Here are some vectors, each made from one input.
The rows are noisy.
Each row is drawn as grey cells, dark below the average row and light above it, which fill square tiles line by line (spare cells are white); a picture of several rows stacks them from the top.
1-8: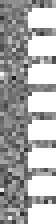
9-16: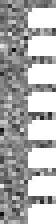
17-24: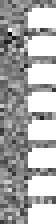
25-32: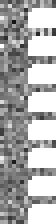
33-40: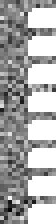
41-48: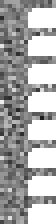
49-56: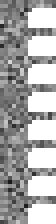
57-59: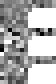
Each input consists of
a true/false value, together with either a point on a 6-point circle, or a fixed value.
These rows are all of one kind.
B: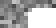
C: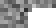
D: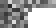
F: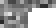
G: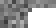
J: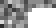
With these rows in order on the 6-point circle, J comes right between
B and F.
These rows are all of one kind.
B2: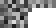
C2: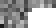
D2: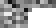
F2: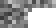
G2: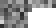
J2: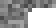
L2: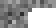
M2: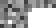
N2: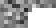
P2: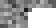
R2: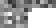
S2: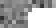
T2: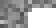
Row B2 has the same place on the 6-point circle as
C2, D2 and P2.
